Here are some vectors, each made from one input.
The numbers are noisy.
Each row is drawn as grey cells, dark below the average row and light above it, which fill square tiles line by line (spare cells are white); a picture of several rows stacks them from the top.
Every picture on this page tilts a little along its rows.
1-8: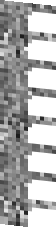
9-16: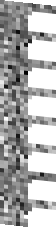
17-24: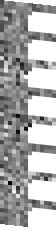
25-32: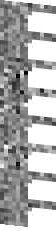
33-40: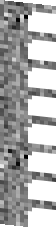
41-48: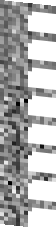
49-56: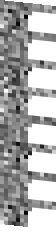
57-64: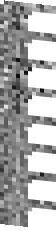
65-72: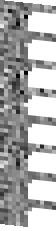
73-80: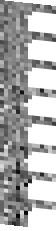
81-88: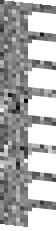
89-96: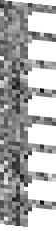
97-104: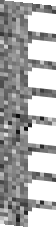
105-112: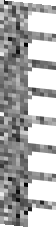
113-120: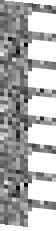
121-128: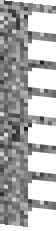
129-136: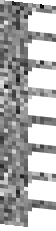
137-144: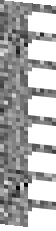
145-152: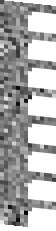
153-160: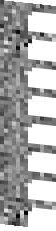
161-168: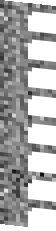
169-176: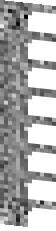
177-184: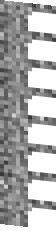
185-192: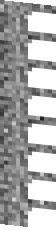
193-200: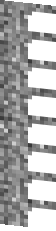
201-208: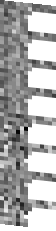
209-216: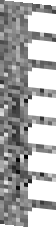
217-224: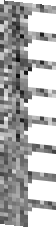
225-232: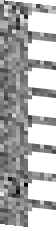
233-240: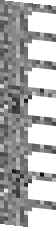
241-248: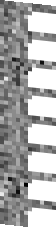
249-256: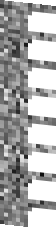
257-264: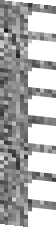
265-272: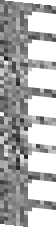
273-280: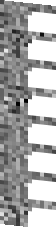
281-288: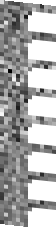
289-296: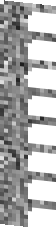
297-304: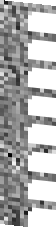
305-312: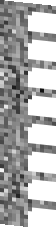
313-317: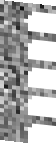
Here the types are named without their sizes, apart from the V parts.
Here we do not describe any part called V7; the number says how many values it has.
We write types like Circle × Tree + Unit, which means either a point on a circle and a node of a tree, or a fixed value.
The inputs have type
Bool × V7 + List(Line).
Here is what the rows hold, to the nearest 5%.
About 35% of them hold a true/false value and a value of V7. The rest are lists of points on a line.
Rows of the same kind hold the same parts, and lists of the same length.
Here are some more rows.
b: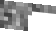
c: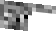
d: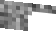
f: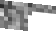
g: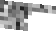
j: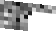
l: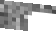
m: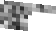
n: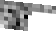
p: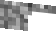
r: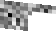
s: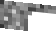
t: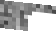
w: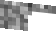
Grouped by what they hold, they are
b, s
c, g, j, m, n
d, l, t
f, p, w
r

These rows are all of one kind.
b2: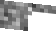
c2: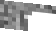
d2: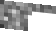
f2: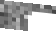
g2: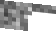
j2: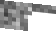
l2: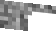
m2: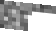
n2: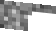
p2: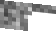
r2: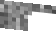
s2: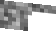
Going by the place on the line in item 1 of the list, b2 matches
g2, j2, p2 and s2.
